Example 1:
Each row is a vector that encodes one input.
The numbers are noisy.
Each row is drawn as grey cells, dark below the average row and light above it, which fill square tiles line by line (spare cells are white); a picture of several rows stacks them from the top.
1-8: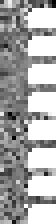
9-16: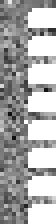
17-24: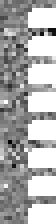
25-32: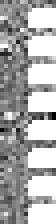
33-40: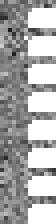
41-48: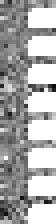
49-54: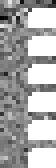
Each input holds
a list of up to two points on a 5-point line.
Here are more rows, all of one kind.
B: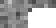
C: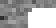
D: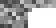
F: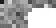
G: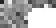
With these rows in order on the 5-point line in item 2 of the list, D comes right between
B and C.
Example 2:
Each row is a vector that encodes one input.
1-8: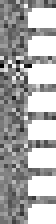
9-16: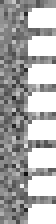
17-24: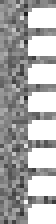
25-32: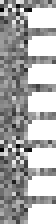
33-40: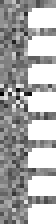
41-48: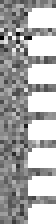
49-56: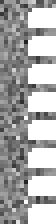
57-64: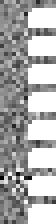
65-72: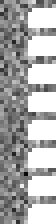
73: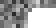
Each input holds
a list of up to two points on a 4-point line.
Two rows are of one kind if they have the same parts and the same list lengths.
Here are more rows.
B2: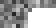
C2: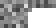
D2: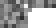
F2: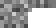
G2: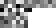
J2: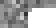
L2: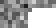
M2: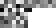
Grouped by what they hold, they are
B2, D2
C2, F2, J2, L2
G2, M2

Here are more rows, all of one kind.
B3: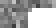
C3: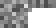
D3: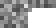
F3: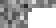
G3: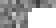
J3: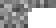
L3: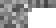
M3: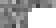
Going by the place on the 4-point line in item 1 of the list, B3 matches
G3 and M3.
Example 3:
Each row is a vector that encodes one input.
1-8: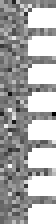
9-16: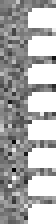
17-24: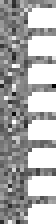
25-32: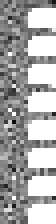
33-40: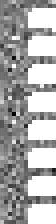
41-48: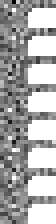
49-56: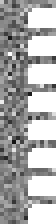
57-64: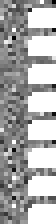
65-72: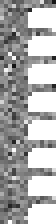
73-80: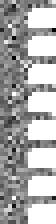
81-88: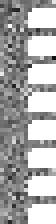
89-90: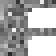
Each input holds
a node of an 11-node tree and a true/false value.
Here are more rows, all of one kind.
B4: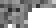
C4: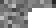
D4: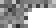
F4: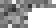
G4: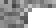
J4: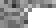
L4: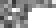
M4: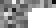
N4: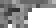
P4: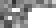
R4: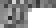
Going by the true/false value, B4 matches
C4 and N4.
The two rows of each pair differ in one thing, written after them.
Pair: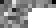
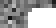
the node of the tree
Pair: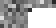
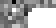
the node of the tree
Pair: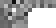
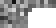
the node of the tree
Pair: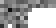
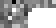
the node of the tree
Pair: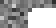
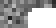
the node of the tree
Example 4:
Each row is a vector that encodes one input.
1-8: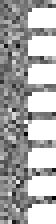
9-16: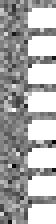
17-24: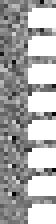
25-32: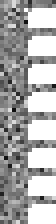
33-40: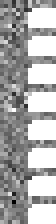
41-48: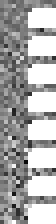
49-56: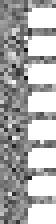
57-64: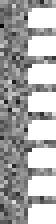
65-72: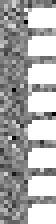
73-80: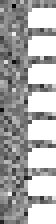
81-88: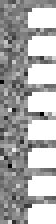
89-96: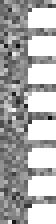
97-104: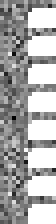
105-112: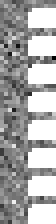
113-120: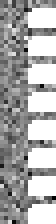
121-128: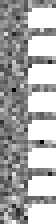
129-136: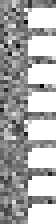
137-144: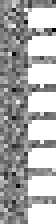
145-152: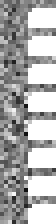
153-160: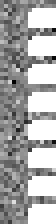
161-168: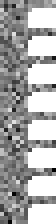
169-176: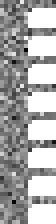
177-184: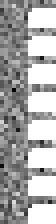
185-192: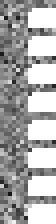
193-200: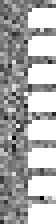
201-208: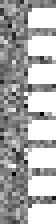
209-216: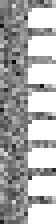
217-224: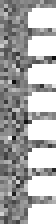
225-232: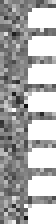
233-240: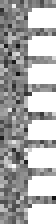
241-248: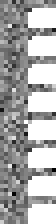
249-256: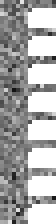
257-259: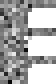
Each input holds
a true/false value, together with either a fixed value, or a node of an 11-node tree.
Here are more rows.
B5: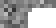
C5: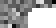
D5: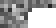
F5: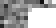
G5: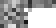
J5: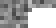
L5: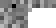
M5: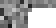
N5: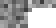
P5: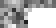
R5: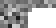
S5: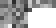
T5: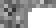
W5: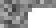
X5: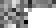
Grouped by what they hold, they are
B5, C5, D5, F5, J5, L5, M5, N5, R5, S5, T5, W5
G5, P5, X5

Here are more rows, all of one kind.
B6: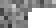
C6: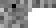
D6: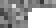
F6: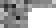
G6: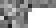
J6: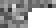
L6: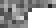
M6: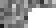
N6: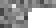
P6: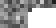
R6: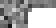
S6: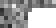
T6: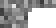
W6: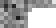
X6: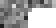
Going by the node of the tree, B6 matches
D6, N6, S6 and T6.
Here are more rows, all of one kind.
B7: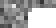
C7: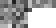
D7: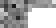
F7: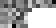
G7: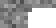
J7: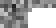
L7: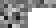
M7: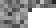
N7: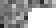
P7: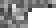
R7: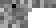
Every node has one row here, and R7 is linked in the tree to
J7.
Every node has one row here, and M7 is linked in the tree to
J7.
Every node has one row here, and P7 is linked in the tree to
B7.
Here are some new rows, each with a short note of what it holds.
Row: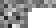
a node of an 11-node tree and a true/false value
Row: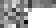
a true/false value
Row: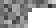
a node of an 11-node tree and a true/false value
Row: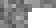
a node of an 11-node tree and a true/false value
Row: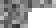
a node of an 11-node tree and a true/false value
